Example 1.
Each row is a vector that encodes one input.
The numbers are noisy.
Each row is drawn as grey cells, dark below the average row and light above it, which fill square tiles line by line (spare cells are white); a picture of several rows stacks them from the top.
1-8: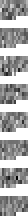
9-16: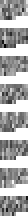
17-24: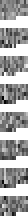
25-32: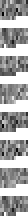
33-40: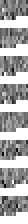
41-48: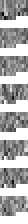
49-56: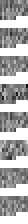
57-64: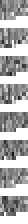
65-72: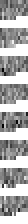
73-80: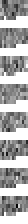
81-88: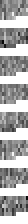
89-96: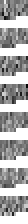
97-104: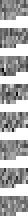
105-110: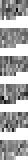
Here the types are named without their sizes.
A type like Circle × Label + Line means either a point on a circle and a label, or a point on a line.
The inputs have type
(Bool × Circle + Unit) × Line.
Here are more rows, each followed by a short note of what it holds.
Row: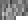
a point on a line
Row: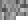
a point on a line
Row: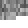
a point on a line
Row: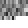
a point on a circle, a point on a line and a true/false value
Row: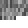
a point on a line
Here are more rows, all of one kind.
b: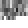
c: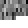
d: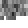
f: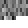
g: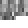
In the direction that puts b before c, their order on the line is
g, b, c, f, d.
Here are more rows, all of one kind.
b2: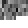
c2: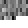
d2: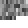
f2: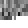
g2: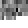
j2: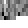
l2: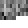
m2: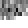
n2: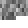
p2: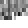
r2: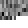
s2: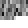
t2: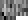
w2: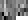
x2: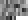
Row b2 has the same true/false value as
c2, g2, m2 and s2.
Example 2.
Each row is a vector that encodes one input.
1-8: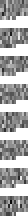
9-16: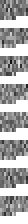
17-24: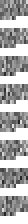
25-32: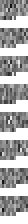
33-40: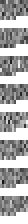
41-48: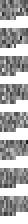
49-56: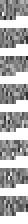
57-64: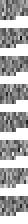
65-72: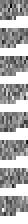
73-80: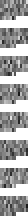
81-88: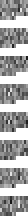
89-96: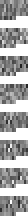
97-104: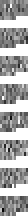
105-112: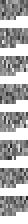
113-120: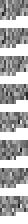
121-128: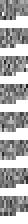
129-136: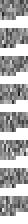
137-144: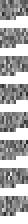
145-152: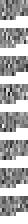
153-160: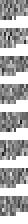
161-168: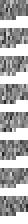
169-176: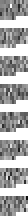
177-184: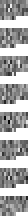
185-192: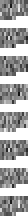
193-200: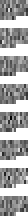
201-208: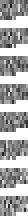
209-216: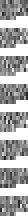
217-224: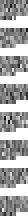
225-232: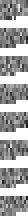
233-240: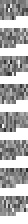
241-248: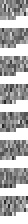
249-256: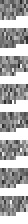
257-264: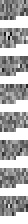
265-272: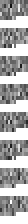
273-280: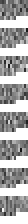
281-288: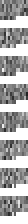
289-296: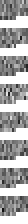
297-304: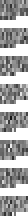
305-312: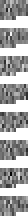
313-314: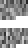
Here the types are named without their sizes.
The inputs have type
Bool × Circle × Line.
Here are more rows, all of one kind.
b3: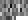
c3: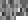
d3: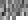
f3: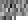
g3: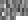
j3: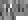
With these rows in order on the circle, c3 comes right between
b3 and d3.
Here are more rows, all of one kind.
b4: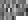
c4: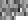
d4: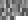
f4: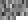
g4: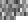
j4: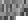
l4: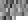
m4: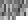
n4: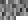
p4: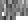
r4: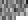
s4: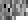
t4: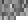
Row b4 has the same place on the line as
d4, j4 and l4.
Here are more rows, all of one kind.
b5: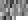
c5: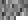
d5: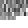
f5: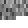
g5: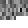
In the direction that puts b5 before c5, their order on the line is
b5, g5, c5, f5, d5.
